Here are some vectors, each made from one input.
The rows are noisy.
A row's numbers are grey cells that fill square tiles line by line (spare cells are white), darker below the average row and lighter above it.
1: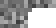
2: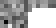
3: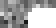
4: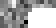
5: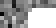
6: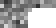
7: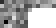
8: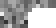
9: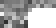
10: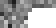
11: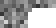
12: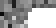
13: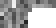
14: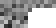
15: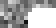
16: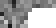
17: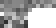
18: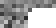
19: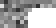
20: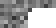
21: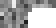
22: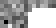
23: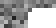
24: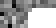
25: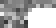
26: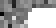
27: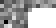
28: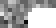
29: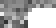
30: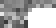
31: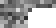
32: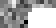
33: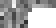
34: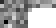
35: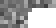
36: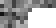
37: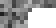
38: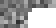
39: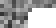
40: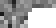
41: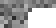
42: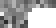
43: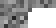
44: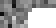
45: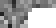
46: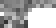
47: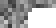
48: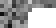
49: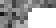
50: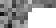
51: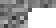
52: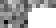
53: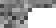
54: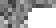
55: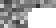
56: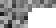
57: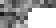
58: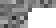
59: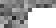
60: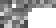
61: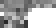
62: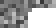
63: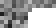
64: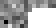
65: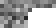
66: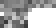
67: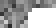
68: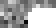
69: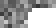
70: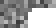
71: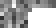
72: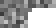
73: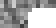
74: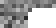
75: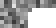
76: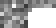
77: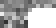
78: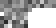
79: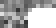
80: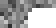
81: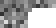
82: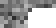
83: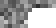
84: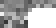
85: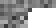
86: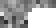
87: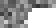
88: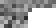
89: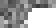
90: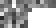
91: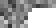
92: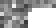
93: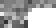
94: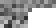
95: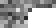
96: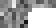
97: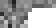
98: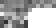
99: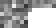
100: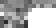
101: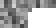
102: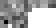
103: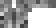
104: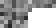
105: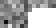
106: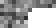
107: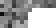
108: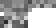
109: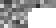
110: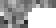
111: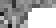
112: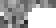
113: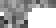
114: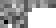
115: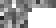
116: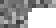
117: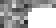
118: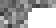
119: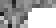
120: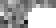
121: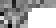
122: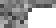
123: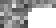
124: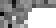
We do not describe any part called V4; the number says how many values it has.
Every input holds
a true/false value, together with either a point on a 5-point line, or a value of V4.
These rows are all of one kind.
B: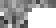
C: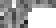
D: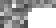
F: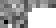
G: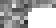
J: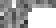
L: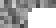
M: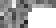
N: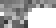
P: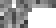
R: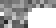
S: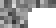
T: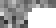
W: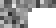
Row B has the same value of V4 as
N, R and T.
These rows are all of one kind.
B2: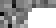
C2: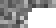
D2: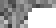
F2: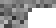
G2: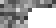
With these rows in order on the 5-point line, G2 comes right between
B2 and D2.
